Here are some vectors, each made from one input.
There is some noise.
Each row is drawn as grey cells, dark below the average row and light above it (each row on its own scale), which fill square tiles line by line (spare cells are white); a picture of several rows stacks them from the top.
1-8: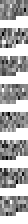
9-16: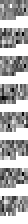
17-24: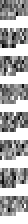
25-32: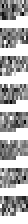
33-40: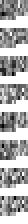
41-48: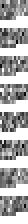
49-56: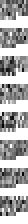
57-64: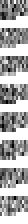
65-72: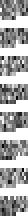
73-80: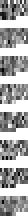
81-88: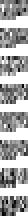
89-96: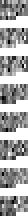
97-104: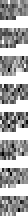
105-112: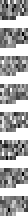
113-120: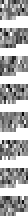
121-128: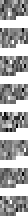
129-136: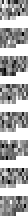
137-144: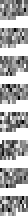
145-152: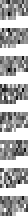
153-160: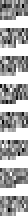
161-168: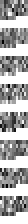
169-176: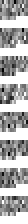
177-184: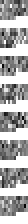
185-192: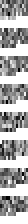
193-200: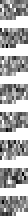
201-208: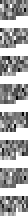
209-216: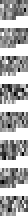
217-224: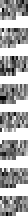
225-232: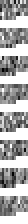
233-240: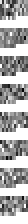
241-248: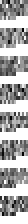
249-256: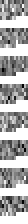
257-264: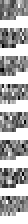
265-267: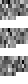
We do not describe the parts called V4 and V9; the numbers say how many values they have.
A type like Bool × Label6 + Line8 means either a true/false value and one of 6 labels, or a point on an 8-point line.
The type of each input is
(Bool × Label7 × Label8 + V9) × V4.
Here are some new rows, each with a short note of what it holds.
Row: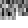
one of 7 labels, one of 8 labels, a true/false value and a value of V4
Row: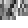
a value of V4 and a value of V9
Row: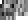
one of 7 labels, one of 8 labels, a true/false value and a value of V4
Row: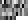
a value of V4 and a value of V9
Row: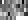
a value of V4 and a value of V9
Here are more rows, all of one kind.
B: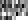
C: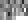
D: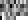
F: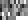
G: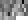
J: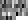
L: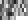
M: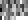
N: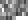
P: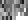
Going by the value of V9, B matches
C, J, N and P.
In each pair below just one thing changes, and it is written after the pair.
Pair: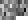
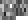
the true/false value
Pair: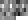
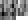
the value of V4
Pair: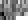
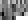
one of the two labels
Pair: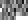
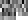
one of the two labels
